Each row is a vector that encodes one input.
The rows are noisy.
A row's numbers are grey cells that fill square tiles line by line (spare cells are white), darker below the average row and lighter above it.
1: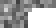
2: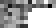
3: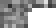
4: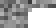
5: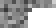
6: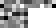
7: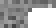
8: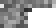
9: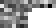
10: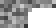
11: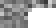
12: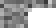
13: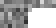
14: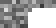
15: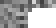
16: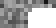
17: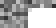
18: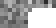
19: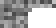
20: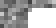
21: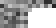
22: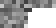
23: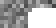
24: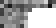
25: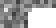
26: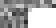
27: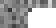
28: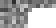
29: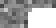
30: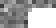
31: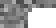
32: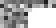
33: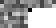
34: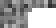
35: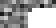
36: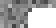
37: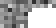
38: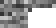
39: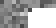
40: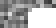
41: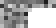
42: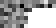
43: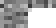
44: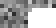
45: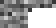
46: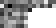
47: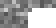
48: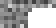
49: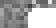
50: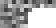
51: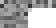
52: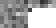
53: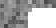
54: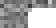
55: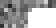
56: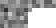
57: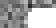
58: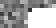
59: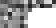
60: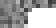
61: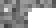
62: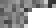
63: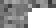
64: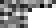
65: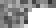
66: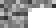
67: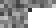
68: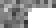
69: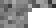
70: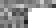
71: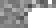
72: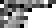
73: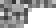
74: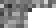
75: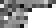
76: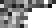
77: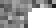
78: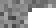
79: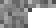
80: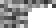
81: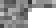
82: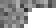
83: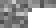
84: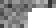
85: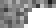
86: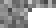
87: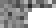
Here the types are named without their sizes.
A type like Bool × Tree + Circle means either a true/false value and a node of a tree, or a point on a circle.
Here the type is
Line × (Line + Tree).
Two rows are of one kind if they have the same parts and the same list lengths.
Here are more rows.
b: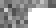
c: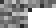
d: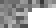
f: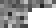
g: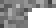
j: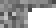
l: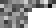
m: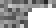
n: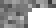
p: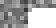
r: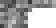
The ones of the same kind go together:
b, g, l, n, p, r
c, d, f, j, m

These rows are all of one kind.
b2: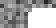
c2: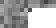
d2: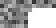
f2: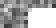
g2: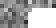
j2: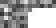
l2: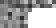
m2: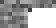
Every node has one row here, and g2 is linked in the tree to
m2.
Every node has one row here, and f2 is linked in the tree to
j2.
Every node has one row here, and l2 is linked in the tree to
b2, j2 and m2.
